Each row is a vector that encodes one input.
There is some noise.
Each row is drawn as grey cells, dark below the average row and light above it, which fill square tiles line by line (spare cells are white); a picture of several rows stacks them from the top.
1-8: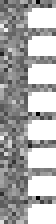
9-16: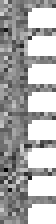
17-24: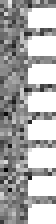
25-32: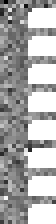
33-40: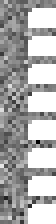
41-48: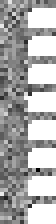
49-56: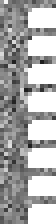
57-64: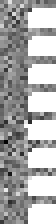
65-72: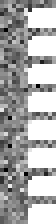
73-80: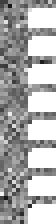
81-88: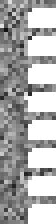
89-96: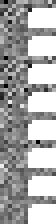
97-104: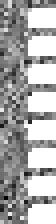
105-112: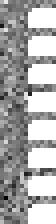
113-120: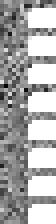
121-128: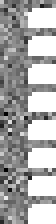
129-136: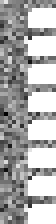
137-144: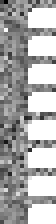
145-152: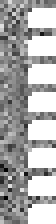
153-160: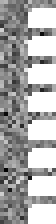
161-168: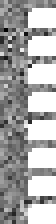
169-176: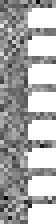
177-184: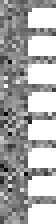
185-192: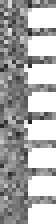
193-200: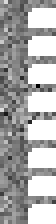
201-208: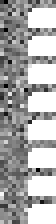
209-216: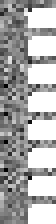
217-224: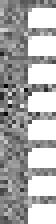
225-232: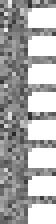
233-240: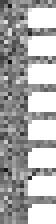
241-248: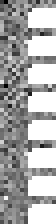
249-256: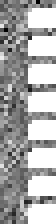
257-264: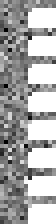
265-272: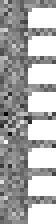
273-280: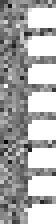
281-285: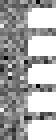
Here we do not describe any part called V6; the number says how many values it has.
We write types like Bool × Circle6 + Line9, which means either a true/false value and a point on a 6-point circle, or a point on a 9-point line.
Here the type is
Circle8 × V6 + Tree11.
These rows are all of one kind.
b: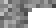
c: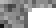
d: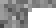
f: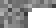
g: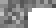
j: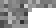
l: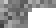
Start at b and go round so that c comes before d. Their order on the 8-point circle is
b, f, g, c, d, j, l.
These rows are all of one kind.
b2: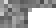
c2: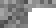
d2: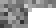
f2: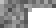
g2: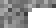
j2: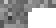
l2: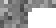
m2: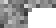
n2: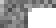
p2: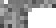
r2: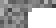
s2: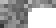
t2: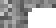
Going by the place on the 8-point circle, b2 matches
l2, p2 and t2.
